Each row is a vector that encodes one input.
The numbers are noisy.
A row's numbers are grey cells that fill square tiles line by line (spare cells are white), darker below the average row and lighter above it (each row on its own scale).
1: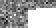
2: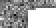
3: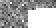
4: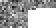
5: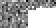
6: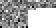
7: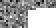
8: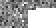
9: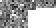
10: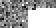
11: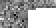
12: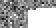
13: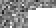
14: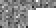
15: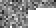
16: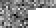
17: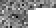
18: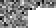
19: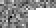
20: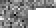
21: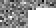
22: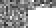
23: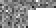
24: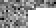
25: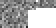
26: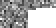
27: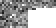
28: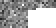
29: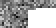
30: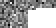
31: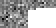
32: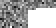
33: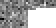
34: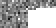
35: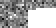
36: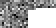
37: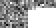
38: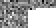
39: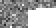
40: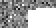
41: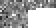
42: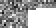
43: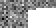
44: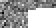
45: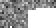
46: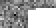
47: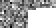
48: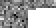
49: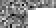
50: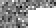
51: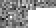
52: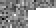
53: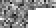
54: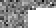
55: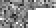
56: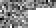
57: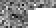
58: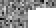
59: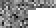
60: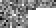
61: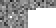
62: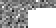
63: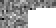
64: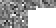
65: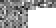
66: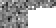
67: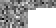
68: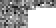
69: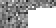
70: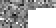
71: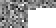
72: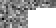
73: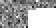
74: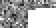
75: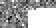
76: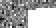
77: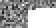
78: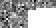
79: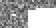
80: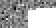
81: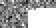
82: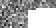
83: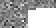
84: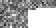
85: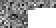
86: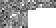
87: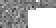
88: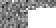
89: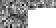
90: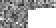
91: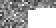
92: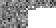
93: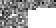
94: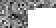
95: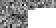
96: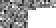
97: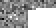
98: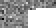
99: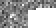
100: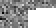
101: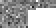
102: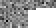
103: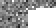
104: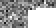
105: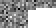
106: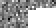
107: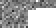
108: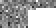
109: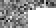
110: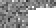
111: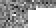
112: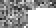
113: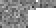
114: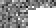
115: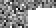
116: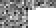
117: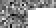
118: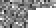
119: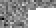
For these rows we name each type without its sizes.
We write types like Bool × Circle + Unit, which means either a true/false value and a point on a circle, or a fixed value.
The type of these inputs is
Bool × (Tree + Unit) + Line.
